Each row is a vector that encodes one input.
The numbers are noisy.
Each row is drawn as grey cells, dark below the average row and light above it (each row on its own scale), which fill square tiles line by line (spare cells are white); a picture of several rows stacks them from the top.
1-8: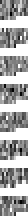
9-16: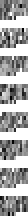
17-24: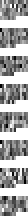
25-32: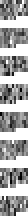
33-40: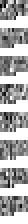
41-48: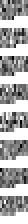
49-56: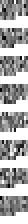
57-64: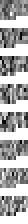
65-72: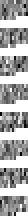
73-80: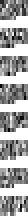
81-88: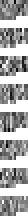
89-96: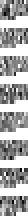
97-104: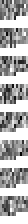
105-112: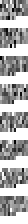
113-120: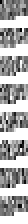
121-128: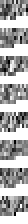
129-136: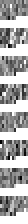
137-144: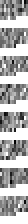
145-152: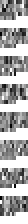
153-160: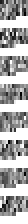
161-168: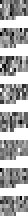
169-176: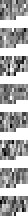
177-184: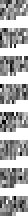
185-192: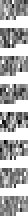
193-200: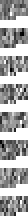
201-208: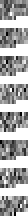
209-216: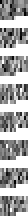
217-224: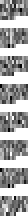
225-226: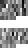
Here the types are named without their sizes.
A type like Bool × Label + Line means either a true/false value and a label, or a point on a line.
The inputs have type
List(Line) × Tree.
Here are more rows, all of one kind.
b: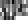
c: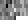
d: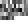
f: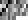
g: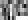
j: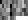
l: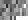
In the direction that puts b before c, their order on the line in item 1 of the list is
g, b, j, d, c, l, f.
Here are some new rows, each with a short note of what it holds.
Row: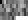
a node of a tree, together with a list of one item
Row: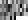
a node of a tree, together with a list of two items
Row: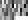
a node of a tree, together with the empty list
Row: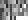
a node of a tree, together with a list of two items
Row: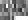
a node of a tree, together with a list of two items
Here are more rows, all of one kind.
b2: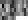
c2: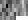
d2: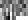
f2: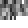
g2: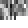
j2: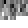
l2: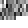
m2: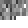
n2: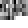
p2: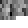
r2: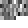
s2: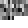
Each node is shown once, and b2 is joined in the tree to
f2 and p2.
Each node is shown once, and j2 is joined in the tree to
d2 and f2.
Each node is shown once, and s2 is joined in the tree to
n2.
